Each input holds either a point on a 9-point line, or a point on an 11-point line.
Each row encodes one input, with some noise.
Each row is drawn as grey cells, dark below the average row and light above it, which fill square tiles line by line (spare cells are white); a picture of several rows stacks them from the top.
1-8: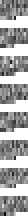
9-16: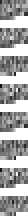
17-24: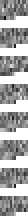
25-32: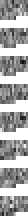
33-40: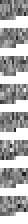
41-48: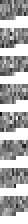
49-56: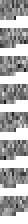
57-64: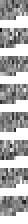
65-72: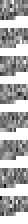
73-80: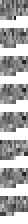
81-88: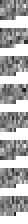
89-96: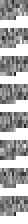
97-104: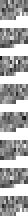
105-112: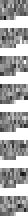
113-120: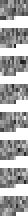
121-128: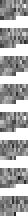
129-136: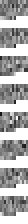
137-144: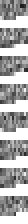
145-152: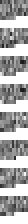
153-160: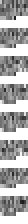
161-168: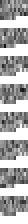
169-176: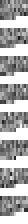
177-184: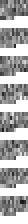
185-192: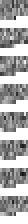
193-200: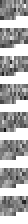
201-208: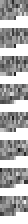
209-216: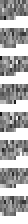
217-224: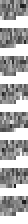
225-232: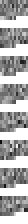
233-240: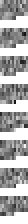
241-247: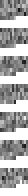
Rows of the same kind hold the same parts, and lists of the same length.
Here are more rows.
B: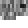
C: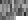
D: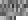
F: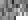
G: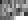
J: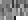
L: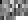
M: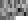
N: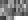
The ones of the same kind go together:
B, D, F, J
C, G, L, M, N

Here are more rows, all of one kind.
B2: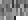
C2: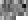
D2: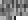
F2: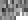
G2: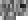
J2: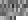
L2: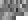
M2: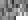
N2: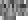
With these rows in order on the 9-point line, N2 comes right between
G2 and J2.
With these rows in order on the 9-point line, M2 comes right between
B2 and F2.
